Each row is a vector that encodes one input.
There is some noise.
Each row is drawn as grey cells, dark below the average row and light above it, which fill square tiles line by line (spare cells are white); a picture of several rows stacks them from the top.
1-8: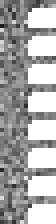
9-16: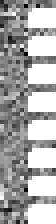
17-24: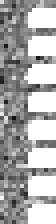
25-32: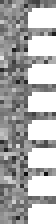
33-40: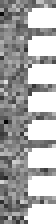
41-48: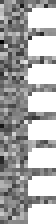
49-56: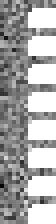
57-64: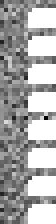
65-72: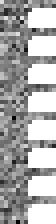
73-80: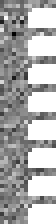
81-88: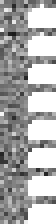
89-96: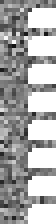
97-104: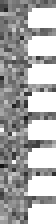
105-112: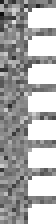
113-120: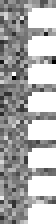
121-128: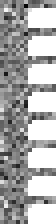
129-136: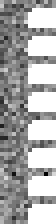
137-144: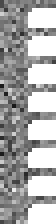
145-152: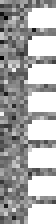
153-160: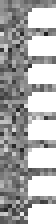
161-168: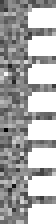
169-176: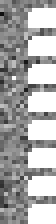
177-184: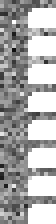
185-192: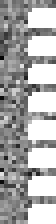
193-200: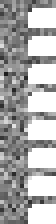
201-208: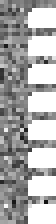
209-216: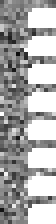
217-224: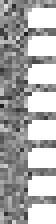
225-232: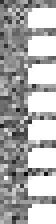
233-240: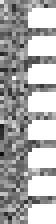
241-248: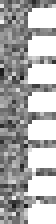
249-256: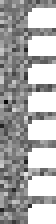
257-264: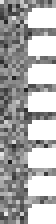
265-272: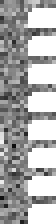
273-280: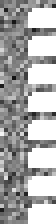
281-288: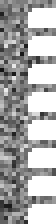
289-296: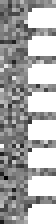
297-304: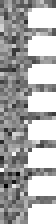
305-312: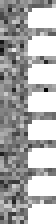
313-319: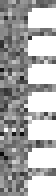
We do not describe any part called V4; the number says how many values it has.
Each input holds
a true/false value, together with either a point on a 15-point line, or a value of V4.
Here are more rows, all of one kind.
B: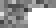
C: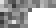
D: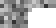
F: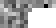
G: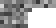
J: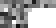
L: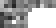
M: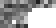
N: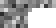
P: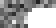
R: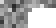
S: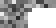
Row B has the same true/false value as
D, F, R and S.
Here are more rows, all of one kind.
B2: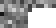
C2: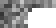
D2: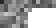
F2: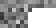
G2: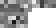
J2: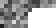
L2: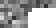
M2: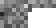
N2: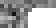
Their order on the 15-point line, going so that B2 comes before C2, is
L2, N2, J2, B2, M2, G2, F2, C2, D2.
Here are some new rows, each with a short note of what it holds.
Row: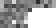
a true/false value and a value of V4
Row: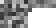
a point on a 15-point line and a true/false value
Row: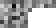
a true/false value and a value of V4
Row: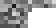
a true/false value and a value of V4
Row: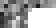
a point on a 15-point line and a true/false value
